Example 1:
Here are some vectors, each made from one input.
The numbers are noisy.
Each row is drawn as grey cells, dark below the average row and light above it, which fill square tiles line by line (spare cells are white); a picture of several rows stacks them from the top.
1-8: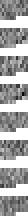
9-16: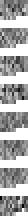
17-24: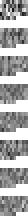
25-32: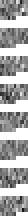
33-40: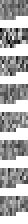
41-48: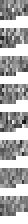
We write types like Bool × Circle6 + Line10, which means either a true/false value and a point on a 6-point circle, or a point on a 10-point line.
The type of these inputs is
Bool × Bool × Bool × Bool.
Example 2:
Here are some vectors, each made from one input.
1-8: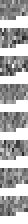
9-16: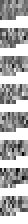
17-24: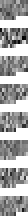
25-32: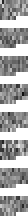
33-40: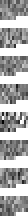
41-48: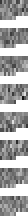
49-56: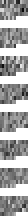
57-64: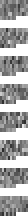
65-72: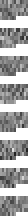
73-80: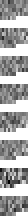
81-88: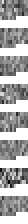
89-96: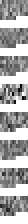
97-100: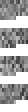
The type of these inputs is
Bool × Bool × Bool × Bool × Bool.
